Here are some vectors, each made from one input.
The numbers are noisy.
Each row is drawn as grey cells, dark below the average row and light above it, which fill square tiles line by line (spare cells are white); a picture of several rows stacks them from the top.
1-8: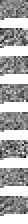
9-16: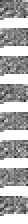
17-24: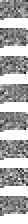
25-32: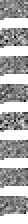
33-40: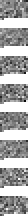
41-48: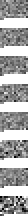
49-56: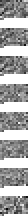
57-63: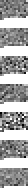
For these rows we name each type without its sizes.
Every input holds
either a point on a line, or three true/false values.
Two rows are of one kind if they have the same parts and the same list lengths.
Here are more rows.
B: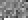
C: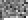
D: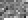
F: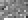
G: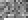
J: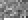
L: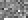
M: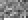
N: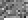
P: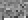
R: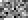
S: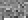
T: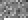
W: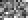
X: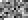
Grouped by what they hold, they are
B, F, G, J, L, M, P, R, S, T, X
C, D, N, W

